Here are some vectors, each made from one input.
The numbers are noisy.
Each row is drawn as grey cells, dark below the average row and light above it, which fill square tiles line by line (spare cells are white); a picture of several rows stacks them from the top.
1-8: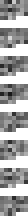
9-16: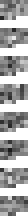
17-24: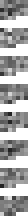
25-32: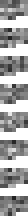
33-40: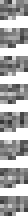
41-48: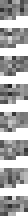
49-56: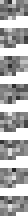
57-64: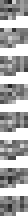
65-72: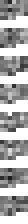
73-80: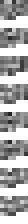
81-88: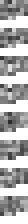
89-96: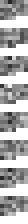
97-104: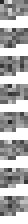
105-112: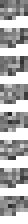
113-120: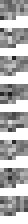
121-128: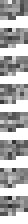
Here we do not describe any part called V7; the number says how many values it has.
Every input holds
a value of V7, together with either a point on a 6-point line, or a point on a 9-point line.
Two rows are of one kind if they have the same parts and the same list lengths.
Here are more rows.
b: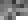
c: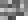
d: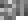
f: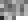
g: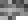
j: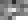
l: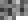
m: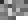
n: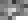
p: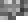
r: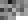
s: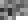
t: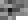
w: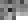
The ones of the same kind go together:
b, c, d, g, j, m, n, p
f, l, r, s, t, w

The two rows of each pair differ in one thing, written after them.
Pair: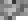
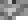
the place on the 9-point line
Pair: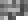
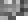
the place on the 9-point line
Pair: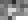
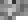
the place on the 9-point line
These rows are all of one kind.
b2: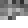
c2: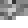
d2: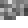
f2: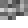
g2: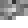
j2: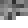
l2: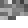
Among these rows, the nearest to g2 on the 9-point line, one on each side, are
c2 and f2.
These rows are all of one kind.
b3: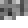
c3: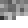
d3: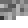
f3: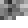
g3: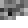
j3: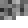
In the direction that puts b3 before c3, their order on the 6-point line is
g3, b3, c3, f3, d3, j3.
